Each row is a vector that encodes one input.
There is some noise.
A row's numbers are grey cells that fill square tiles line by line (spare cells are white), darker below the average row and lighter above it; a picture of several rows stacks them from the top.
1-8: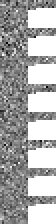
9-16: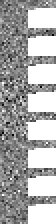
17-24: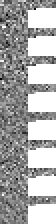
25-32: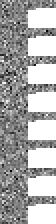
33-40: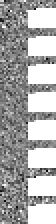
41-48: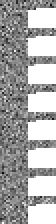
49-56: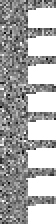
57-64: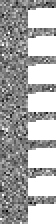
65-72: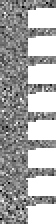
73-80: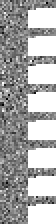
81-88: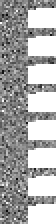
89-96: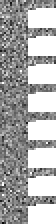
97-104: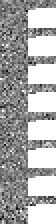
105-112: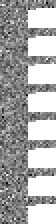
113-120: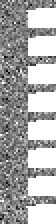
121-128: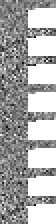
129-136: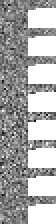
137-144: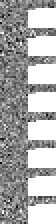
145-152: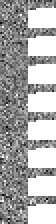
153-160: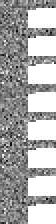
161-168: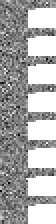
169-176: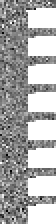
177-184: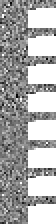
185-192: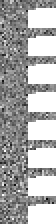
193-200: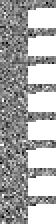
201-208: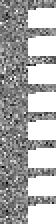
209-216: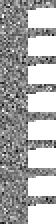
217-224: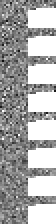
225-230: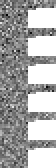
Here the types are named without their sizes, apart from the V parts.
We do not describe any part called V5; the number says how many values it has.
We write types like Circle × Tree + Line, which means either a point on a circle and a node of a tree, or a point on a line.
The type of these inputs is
(Bool × Bool × Bool × Bool + Tree × V5) × (Line × Line + Tree).
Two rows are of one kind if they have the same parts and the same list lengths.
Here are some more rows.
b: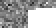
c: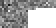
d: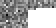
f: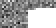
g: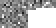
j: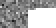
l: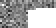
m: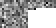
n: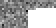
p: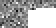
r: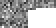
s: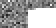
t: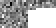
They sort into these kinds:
b, c, j, n
d, f, l, s
g, p, r, t
m

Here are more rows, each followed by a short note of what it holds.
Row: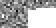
a point on each of two lines, a node of a tree and a value of V5
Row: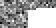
a node of each of two trees and a value of V5
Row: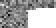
a node of a tree and four true/false values
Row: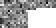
a node of each of two trees and a value of V5
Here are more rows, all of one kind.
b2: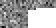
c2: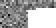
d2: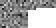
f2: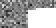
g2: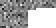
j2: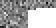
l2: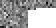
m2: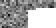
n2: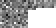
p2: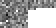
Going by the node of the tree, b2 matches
d2 and g2.
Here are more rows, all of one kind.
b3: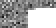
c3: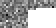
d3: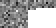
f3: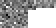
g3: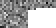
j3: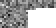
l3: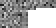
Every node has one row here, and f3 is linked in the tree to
c3.
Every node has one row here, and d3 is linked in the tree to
c3, g3 and j3.
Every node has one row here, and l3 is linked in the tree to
g3.
